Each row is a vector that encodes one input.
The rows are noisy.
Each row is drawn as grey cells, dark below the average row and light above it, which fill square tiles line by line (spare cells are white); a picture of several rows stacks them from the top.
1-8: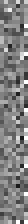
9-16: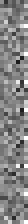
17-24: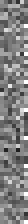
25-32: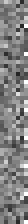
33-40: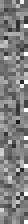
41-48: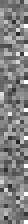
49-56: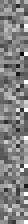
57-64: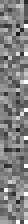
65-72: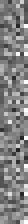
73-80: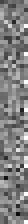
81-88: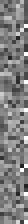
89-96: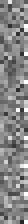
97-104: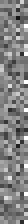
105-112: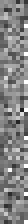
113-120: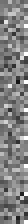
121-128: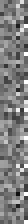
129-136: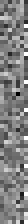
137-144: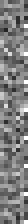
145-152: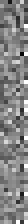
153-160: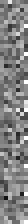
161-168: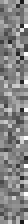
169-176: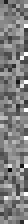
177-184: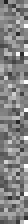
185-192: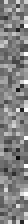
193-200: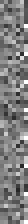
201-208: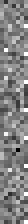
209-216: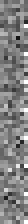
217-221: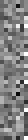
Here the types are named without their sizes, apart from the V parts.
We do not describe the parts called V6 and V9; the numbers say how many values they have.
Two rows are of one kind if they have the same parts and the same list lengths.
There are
3 kinds of row.
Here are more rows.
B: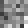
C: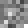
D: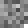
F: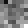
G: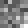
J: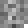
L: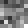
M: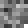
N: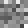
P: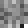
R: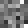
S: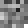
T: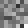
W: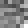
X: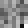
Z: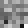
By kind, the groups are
B, N, P, T, X, Z
C, F, G, J, L, W
D, M, R, S

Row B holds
a value of V6 and a value of V9.
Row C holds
a point on a line and a value of V6.
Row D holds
two labels and a true/false value.
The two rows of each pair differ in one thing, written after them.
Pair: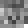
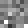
the place on the line
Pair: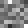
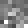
the value of V6
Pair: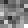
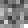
the value of V6
